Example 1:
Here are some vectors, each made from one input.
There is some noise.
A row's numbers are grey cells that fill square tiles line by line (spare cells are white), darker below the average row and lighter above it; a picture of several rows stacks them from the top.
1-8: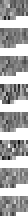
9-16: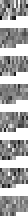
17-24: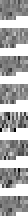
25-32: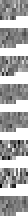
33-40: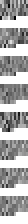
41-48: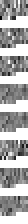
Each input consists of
a point on a 5-point line.
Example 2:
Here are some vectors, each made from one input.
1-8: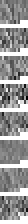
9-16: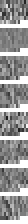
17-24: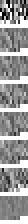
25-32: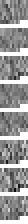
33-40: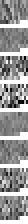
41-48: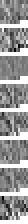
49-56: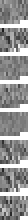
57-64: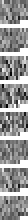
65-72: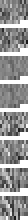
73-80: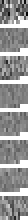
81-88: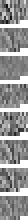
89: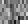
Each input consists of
one of 4 labels.
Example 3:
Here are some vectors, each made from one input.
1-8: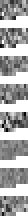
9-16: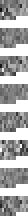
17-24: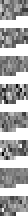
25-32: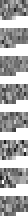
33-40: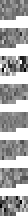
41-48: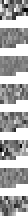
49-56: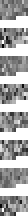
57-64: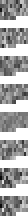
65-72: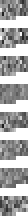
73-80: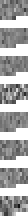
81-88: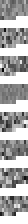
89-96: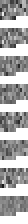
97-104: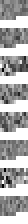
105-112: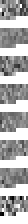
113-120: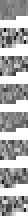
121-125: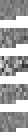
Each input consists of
a point on a 12-point line.
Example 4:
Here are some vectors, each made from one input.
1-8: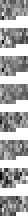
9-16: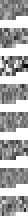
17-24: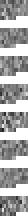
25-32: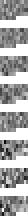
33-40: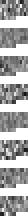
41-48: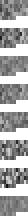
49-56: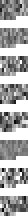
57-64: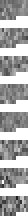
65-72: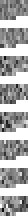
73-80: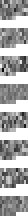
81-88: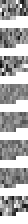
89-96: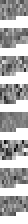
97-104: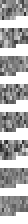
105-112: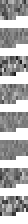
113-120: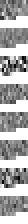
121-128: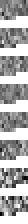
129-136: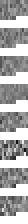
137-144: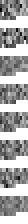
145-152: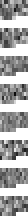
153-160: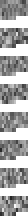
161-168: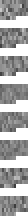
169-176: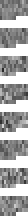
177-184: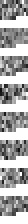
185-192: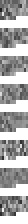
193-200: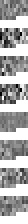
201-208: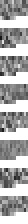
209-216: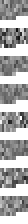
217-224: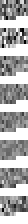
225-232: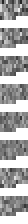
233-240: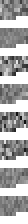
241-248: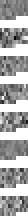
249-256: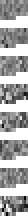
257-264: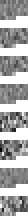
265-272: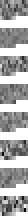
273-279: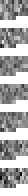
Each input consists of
a point on a 20-point line.
